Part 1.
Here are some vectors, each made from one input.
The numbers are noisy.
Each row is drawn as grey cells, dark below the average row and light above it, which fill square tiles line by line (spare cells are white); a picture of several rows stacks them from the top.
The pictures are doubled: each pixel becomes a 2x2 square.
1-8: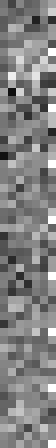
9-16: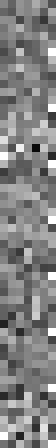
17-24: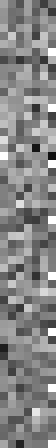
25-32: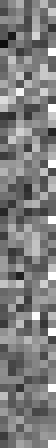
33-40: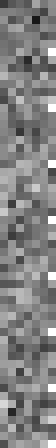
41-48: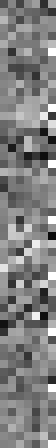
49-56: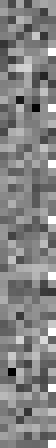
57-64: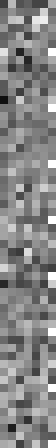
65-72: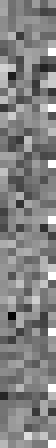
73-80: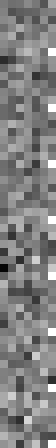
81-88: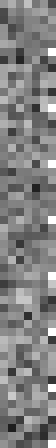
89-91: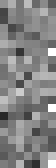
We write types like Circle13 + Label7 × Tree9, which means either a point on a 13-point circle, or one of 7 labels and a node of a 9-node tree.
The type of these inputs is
Bool × Label9 + Label5.
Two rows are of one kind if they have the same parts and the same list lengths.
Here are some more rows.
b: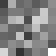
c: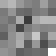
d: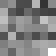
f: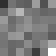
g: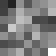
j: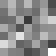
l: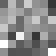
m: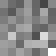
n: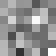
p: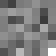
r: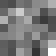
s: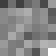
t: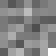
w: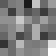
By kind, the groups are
b, c, j, l, n
d, f, g, m, p, r, s, t, w

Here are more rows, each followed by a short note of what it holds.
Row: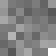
one of 9 labels and a true/false value
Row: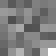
one of 9 labels and a true/false value
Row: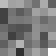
one of 5 labels
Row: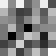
one of 5 labels
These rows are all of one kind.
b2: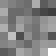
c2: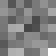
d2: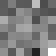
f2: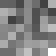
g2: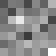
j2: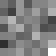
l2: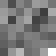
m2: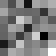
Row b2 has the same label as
g2 and m2.
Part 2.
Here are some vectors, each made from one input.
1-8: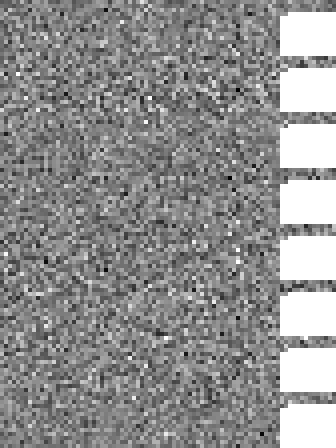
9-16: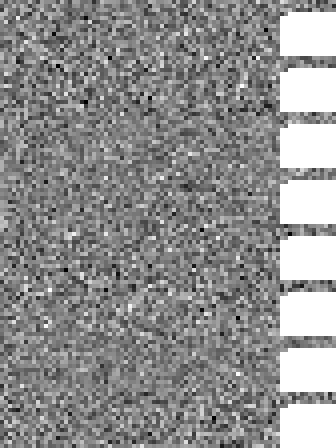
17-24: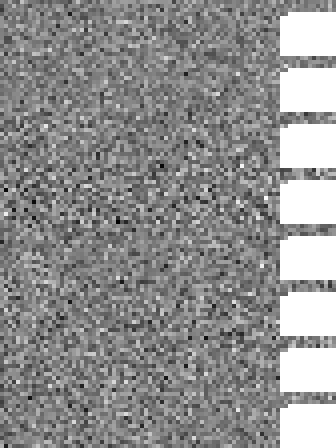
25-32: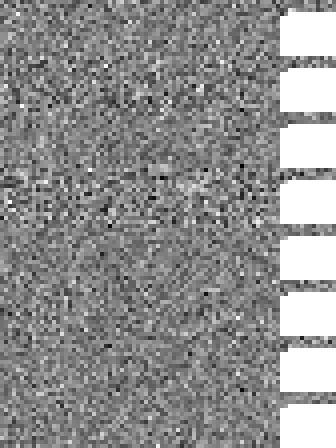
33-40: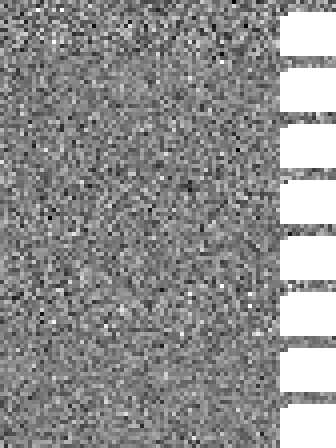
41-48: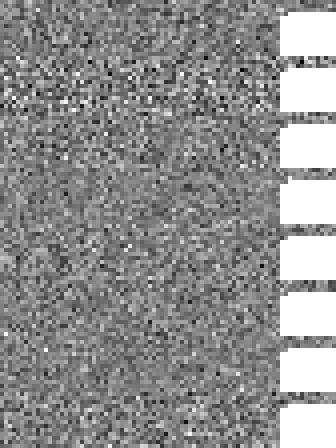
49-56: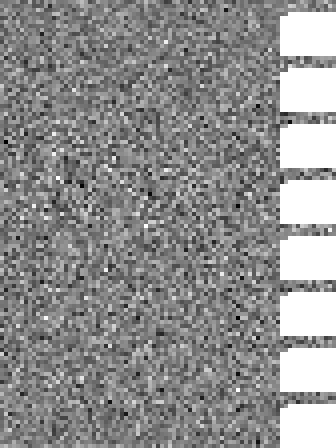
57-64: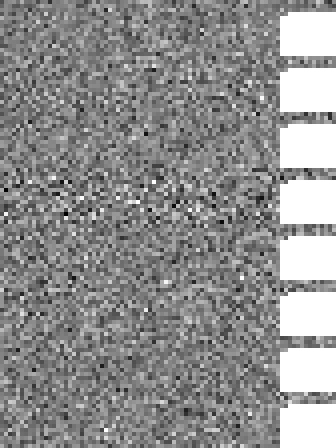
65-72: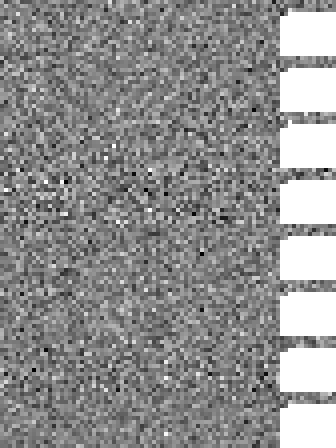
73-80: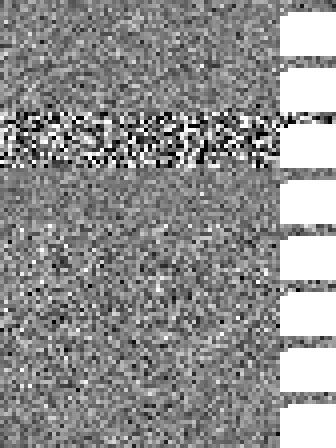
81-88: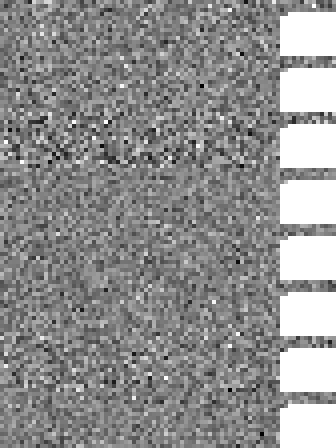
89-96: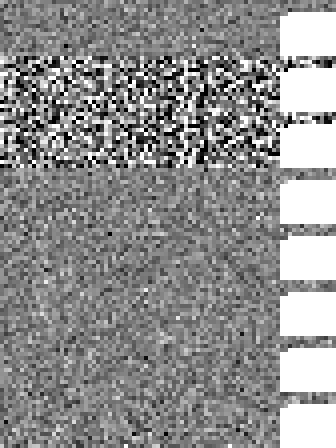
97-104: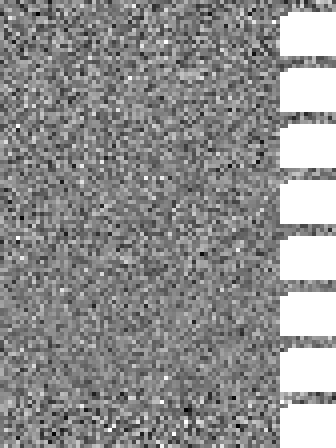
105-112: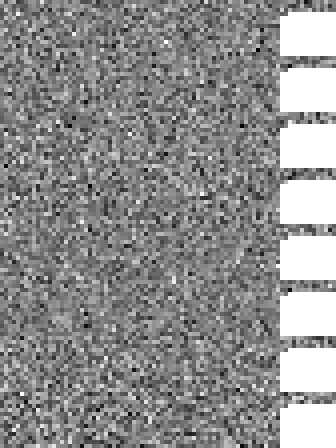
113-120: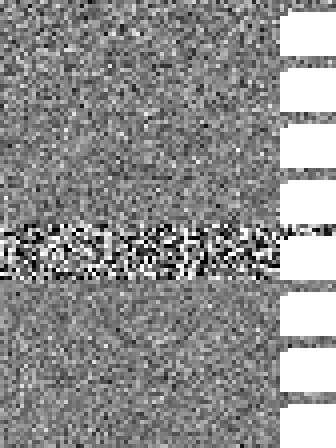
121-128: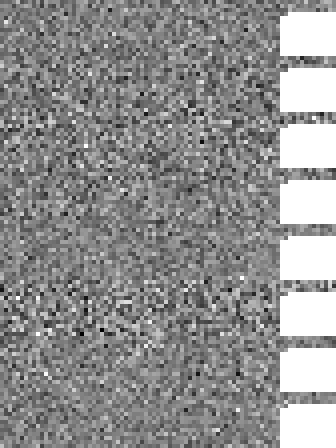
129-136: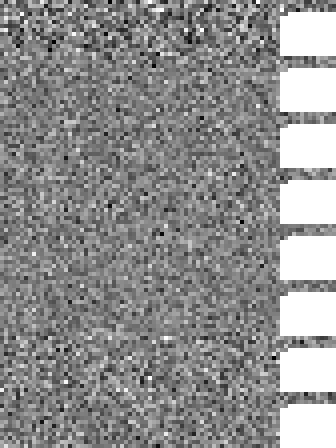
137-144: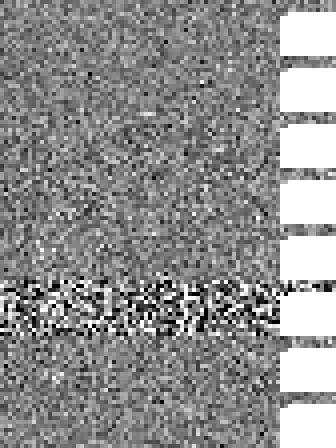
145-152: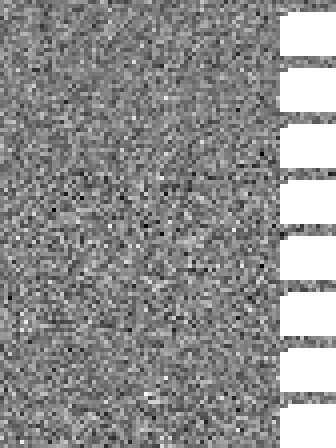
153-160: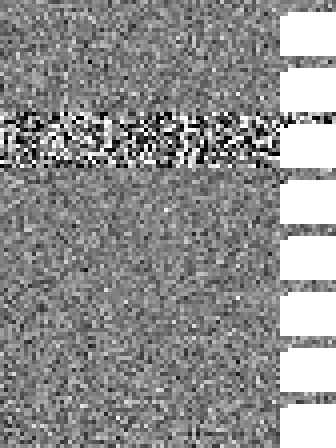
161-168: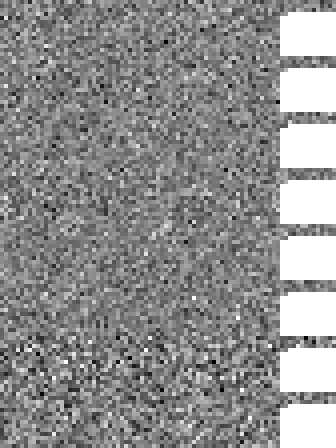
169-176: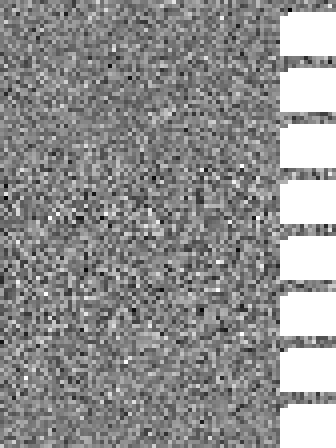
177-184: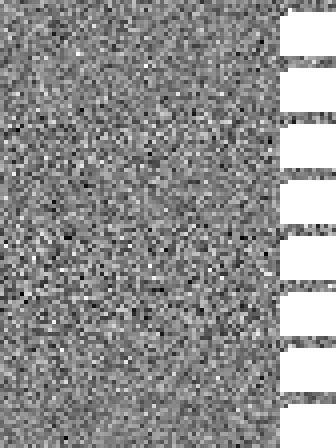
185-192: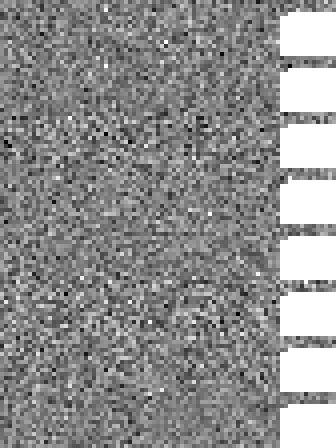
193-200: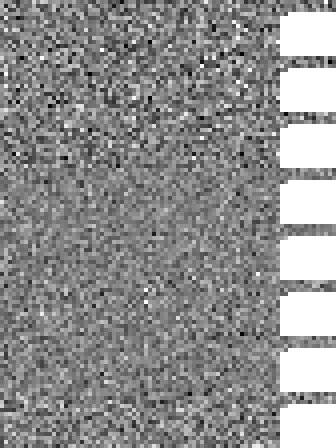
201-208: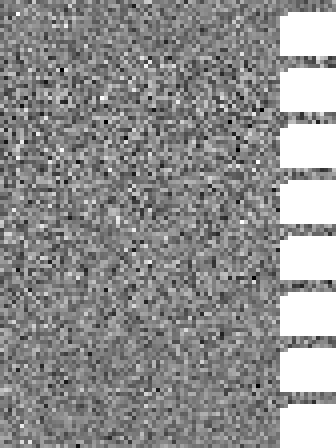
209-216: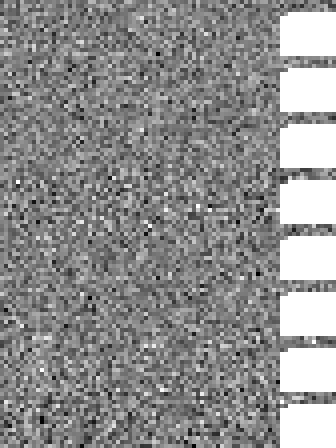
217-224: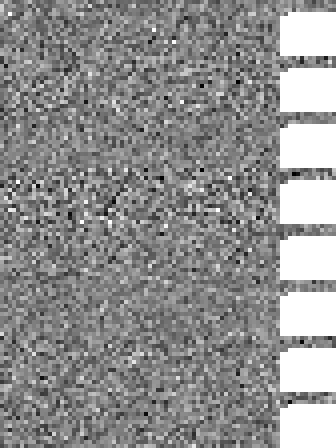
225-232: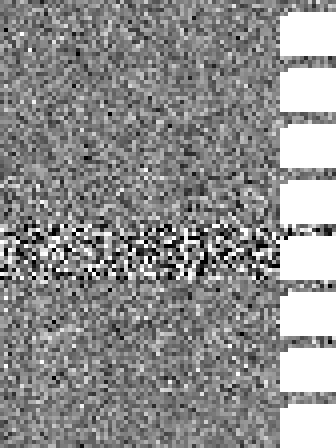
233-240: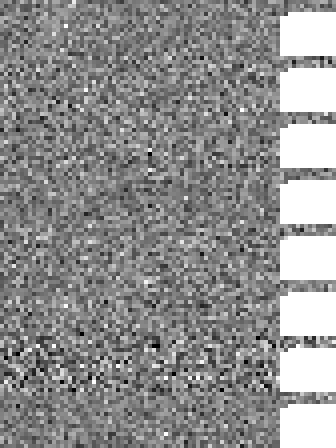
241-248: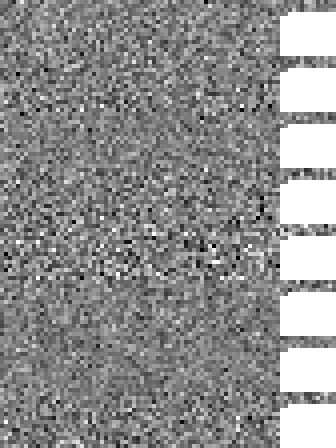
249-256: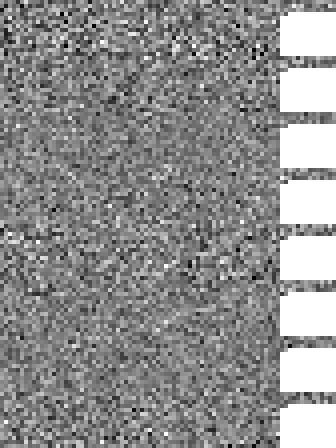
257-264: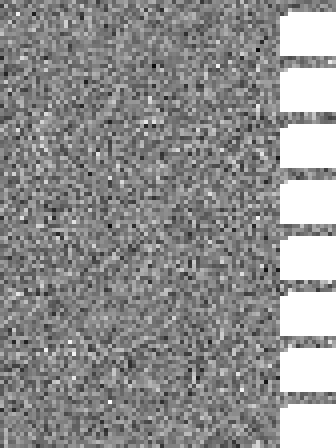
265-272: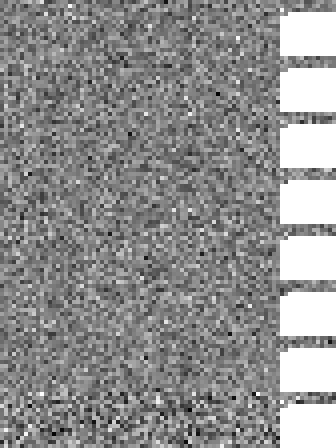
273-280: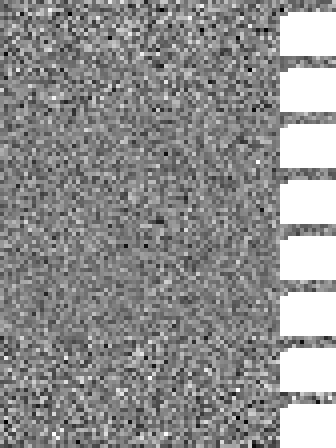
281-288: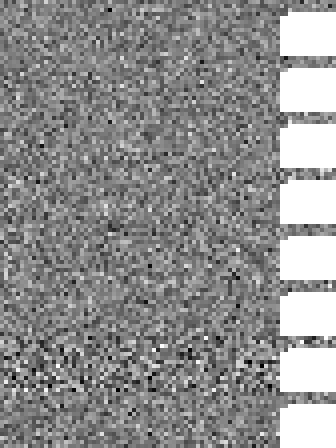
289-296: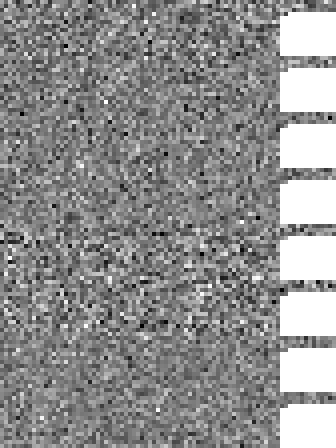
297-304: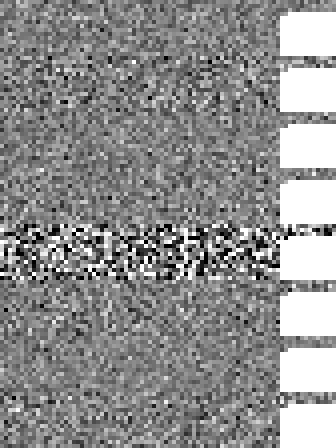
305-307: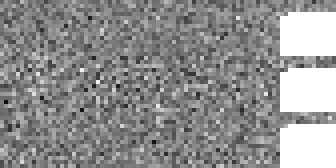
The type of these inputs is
Label6 × Label10 × Label11 + Unit.
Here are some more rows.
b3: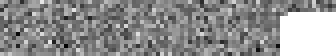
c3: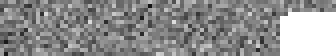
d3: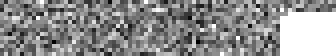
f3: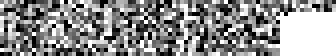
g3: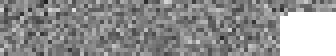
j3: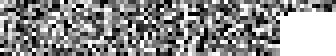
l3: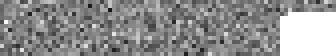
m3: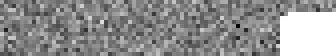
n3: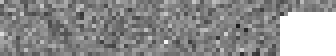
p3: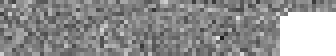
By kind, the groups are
b3, c3, d3, g3, l3, m3, n3, p3
f3, j3

